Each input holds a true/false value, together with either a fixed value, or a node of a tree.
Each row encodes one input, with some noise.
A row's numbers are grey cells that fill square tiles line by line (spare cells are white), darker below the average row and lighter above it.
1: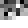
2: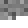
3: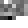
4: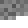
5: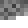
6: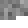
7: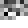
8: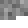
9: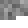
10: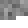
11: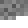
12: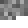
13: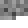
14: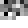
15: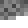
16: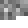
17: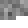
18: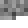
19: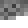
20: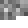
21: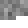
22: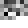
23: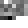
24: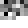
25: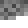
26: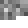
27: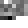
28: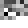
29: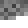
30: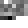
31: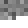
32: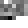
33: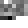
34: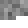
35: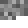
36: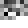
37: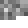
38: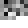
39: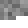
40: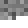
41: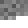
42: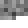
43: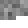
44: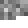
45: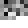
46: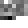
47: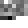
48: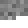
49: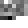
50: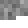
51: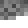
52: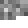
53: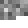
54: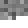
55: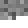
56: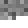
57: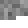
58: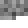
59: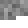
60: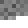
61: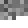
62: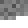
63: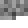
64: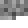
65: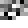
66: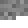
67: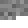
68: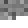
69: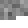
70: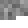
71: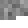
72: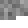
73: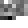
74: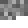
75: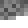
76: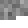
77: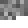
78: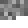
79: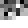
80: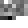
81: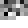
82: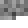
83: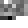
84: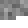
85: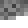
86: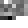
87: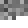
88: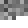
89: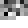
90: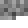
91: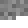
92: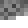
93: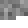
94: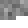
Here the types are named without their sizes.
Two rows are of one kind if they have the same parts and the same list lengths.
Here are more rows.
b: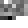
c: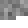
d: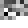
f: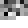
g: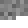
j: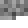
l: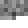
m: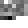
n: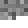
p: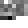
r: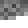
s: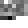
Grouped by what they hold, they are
b, m, p, s
c, d, f, g, j, l, n, r

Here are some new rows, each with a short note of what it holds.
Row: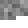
a node of a tree and a true/false value
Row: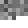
a node of a tree and a true/false value
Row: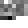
a true/false value
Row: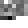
a true/false value
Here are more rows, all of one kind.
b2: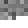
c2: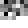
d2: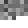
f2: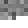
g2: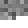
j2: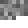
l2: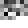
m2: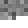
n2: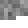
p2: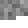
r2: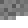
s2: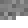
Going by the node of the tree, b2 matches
c2, f2, g2 and m2.
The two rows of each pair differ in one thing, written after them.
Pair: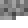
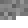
the node of the tree
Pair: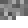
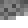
the node of the tree
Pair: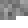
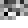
the true/false value
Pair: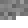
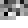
the true/false value
